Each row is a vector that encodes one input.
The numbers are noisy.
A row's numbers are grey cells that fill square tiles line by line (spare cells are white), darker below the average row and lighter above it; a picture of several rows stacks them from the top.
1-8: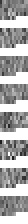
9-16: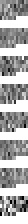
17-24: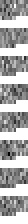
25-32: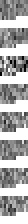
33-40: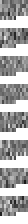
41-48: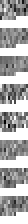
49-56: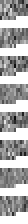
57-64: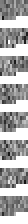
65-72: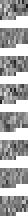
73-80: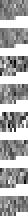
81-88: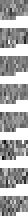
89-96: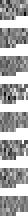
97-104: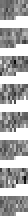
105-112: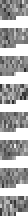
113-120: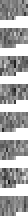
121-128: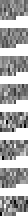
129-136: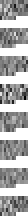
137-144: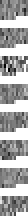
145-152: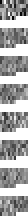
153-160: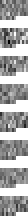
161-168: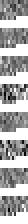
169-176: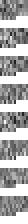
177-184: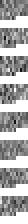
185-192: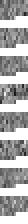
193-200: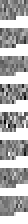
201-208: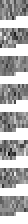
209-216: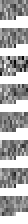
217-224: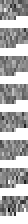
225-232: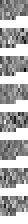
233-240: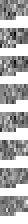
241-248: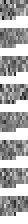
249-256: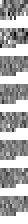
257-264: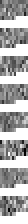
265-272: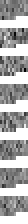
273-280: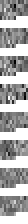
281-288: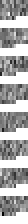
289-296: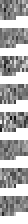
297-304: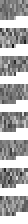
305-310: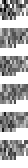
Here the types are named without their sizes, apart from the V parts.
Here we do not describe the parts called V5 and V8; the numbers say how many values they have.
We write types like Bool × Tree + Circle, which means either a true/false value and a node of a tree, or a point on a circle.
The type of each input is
Line × List(Circle) × V5 × V8.
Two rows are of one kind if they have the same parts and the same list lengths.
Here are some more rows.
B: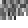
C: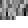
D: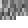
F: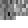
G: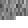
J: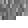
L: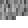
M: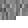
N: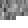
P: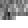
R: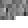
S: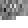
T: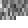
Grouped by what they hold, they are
B, D, T
C, F, P, R
G, J, M, S
L, N

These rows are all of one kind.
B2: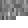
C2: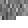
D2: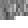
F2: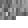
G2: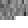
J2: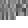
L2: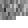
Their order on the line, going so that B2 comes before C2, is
D2, L2, F2, B2, G2, C2, J2.
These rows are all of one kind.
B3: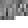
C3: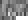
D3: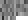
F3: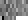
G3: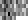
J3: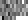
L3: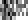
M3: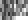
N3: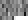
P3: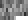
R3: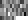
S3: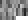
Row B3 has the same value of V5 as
D3, L3, M3 and N3.
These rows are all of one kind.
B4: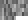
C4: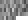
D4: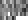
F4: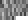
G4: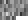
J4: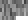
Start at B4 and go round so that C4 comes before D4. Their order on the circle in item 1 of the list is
B4, G4, C4, D4, J4, F4.
